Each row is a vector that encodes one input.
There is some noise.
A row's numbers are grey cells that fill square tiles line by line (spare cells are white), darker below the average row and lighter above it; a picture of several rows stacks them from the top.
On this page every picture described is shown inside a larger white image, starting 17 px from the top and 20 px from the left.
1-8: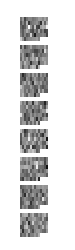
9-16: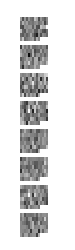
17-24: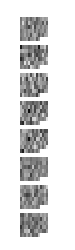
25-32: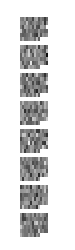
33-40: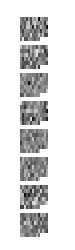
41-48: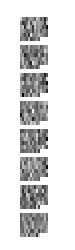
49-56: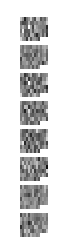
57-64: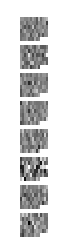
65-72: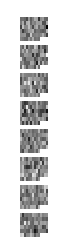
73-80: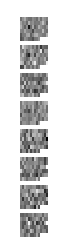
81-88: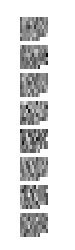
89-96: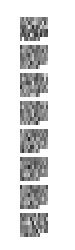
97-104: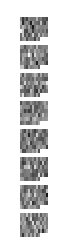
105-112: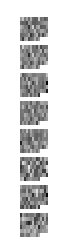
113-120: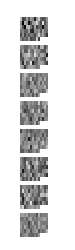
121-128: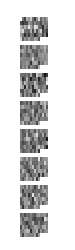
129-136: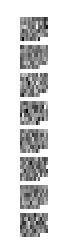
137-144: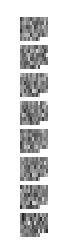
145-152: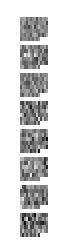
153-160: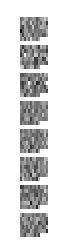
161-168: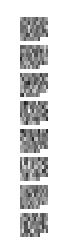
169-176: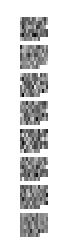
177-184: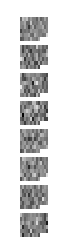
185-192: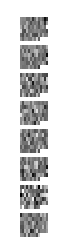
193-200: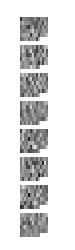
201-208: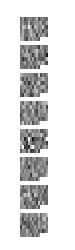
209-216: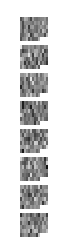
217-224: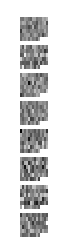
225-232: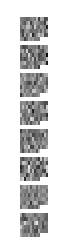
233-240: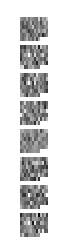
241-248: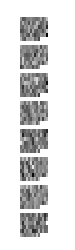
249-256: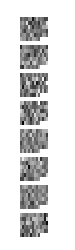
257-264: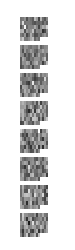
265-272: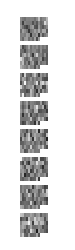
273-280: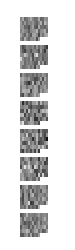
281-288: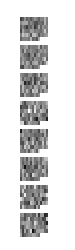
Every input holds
either a point on a 16-point circle and a true/false value, or a point on a 19-point circle.
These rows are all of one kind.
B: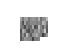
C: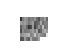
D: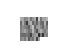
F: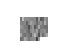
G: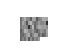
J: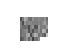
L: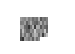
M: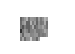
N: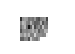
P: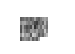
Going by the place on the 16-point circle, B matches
C, L, N and P.
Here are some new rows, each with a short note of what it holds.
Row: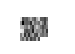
a point on a 19-point circle
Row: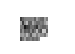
a point on a 16-point circle and a true/false value
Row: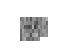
a point on a 16-point circle and a true/false value
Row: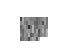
a point on a 16-point circle and a true/false value
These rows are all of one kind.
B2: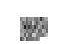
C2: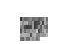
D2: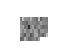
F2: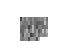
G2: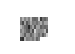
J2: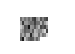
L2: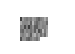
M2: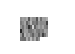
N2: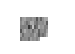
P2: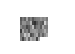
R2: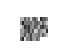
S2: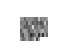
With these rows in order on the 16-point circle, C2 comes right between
M2 and N2.
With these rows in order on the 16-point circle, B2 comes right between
L2 and N2.
